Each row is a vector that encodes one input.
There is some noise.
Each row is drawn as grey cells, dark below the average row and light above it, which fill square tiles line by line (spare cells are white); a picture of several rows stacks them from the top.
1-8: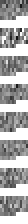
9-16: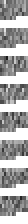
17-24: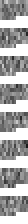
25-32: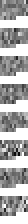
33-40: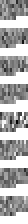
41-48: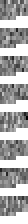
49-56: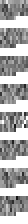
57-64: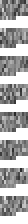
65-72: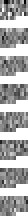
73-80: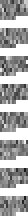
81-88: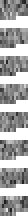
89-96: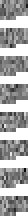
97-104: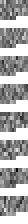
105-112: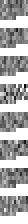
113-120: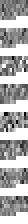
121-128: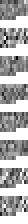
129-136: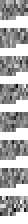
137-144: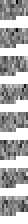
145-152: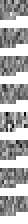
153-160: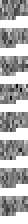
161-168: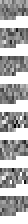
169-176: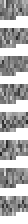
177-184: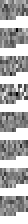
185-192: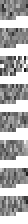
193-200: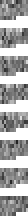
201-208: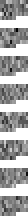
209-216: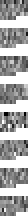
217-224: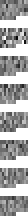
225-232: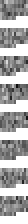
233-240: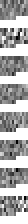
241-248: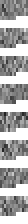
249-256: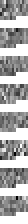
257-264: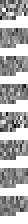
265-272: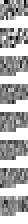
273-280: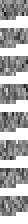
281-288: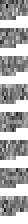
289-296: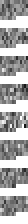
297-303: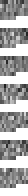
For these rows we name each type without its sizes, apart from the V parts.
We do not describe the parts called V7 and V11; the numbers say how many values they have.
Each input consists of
a label, together with either a label, or five true/false values, a value of V7 and a value of V11.
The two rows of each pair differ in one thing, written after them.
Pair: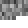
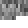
the value of V7
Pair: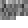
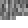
the label
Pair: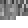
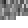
the value of V7
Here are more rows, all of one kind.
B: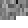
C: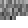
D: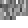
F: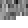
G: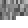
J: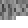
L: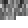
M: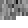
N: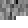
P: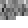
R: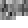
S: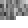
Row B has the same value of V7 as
F, P and S.
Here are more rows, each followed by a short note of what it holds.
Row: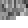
a label, five true/false values, a value of V7 and a value of V11
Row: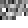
two labels
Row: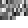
two labels
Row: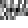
two labels
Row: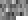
a label, five true/false values, a value of V7 and a value of V11
